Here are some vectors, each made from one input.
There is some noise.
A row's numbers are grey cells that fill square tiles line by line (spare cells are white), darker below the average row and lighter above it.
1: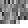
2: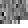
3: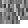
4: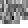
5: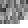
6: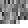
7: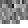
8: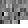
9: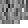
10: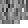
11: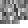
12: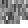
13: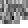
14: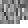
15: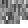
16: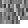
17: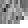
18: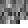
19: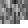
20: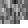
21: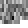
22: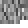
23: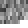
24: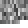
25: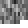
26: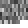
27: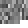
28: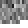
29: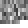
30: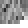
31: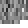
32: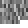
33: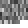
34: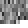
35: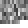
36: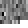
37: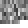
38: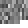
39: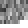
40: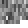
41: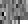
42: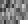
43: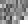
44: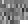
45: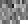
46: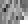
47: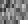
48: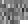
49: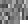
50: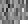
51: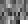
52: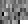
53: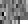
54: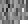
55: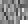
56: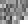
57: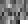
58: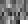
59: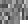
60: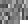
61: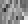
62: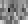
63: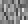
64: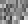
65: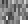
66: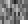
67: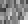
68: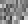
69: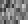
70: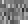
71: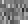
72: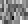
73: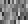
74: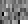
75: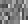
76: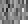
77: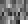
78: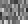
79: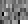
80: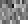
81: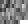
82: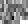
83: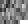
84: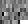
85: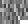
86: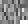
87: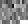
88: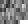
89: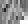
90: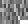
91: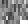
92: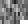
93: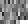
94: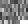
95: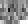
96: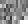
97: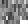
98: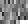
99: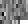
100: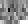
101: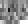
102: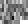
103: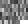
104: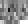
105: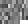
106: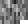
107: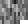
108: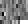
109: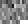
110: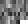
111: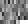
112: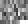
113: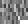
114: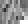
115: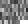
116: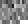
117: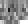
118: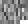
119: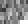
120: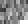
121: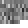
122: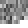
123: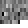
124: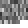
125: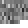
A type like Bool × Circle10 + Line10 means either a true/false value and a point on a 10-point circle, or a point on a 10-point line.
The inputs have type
Circle20.
